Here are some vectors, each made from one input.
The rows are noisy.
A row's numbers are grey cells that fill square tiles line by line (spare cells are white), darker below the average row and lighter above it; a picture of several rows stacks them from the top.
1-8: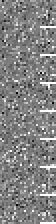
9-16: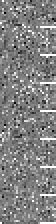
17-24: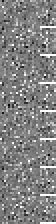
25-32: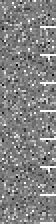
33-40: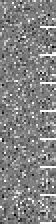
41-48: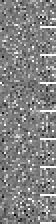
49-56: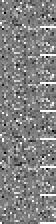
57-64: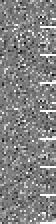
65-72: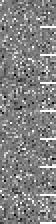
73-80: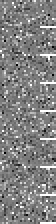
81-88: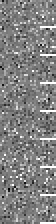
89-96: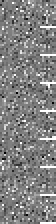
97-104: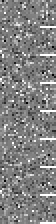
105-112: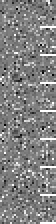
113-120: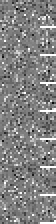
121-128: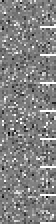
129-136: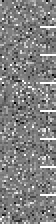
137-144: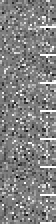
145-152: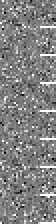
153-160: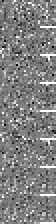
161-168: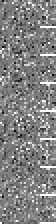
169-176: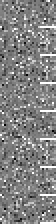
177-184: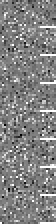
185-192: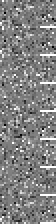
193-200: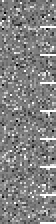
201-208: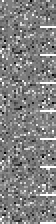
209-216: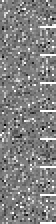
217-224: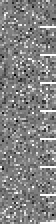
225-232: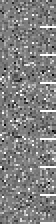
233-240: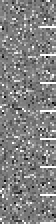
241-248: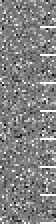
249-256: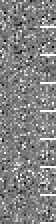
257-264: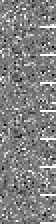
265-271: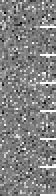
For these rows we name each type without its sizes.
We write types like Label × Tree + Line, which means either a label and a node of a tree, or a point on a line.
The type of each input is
Bool × (Label + Line).
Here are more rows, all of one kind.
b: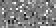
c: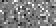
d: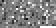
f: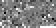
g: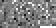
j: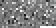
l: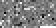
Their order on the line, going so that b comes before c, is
b, j, f, d, l, g, c.
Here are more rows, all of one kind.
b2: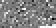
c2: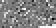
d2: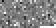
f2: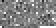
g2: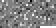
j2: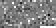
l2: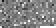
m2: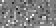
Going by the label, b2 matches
c2 and d2.
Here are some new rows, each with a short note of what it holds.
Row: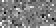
a point on a line and a true/false value
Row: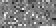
a label and a true/false value
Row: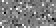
a point on a line and a true/false value
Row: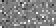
a label and a true/false value
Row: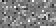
a label and a true/false value
